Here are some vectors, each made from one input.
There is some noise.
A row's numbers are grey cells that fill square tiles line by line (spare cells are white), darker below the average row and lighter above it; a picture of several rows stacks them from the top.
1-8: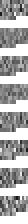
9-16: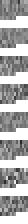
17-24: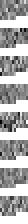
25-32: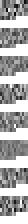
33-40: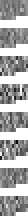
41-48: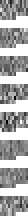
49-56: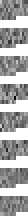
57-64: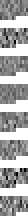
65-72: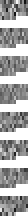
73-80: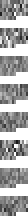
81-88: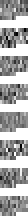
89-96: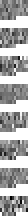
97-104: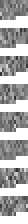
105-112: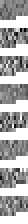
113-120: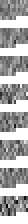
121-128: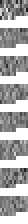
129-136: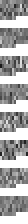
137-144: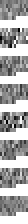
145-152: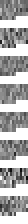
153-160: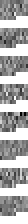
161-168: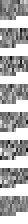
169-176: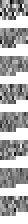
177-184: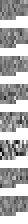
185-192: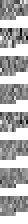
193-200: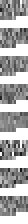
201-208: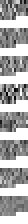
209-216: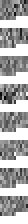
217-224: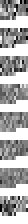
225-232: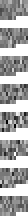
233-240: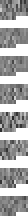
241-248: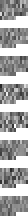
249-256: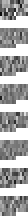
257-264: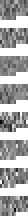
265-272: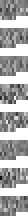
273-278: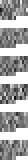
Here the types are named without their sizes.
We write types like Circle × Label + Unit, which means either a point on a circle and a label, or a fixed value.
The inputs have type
Bool × Bool × Bool × Bool × Line × Line.
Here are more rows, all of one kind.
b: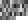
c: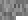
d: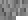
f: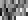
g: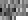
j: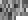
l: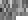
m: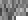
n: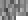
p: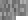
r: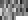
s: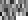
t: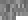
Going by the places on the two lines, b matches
j, l and r.
